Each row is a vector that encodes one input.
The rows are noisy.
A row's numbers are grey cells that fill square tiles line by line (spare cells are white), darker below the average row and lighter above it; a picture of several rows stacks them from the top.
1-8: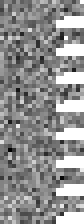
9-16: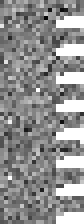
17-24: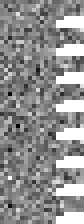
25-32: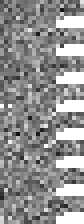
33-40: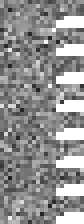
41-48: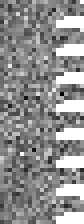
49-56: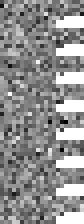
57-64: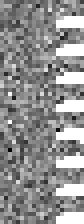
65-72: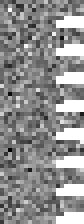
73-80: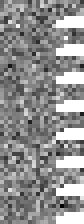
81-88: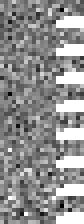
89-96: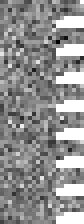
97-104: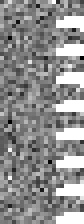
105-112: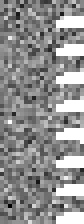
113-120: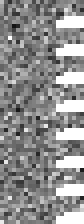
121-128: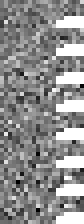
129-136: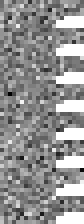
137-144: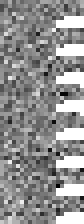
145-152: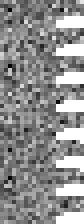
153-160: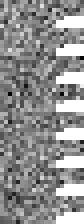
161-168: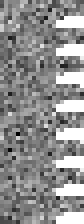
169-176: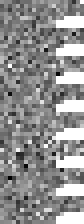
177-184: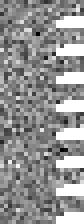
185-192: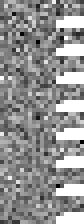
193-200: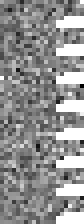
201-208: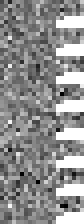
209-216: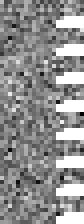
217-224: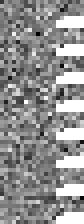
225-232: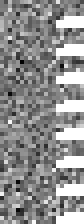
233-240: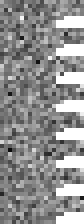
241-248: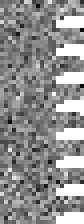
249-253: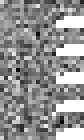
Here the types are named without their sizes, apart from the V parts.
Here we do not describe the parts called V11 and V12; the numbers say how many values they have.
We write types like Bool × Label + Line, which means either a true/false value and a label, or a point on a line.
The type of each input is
((Circle + Unit) × V12 + Line) × V11.
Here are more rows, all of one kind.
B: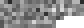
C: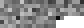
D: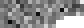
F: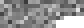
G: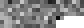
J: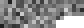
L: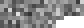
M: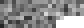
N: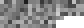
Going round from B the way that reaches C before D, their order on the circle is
B, N, C, J, G, D, L, M, F.
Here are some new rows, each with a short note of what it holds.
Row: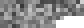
a point on a circle, a value of V11 and a value of V12
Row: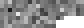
a value of V11 and a value of V12
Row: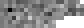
a value of V11 and a value of V12
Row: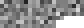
a point on a circle, a value of V11 and a value of V12
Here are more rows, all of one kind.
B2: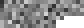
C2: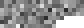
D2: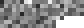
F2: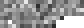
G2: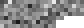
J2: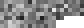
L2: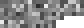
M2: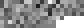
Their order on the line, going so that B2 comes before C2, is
L2, F2, D2, M2, B2, C2, J2, G2.
